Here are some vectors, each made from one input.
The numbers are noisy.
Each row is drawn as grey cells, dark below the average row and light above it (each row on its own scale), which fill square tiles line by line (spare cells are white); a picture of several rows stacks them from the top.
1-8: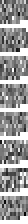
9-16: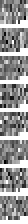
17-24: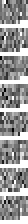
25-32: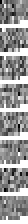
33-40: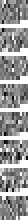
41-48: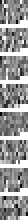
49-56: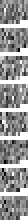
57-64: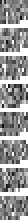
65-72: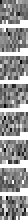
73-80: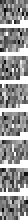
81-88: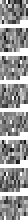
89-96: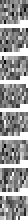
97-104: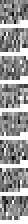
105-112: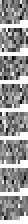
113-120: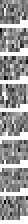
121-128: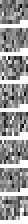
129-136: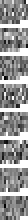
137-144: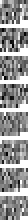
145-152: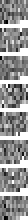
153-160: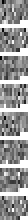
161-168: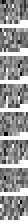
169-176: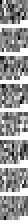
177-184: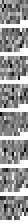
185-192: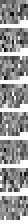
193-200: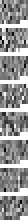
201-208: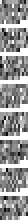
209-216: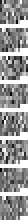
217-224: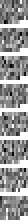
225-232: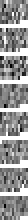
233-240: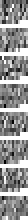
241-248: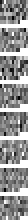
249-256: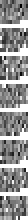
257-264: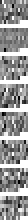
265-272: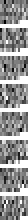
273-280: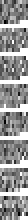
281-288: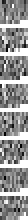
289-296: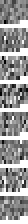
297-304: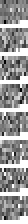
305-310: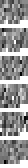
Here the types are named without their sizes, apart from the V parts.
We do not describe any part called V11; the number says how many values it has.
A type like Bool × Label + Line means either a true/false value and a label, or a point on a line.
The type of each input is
Circle × (Circle + V11) + Unit.
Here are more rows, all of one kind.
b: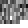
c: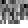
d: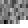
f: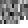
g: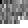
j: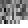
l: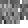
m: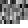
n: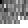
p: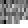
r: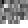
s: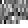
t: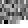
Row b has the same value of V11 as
d and m.
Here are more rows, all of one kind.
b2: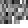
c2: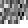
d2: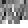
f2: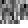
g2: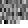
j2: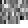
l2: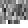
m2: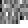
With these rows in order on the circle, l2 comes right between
c2 and d2.
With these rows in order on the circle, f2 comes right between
d2 and g2.
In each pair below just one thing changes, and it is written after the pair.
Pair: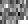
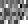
the place on the circle
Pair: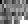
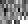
the place on the circle
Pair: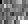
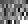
the place on the circle
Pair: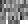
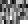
the value of V11
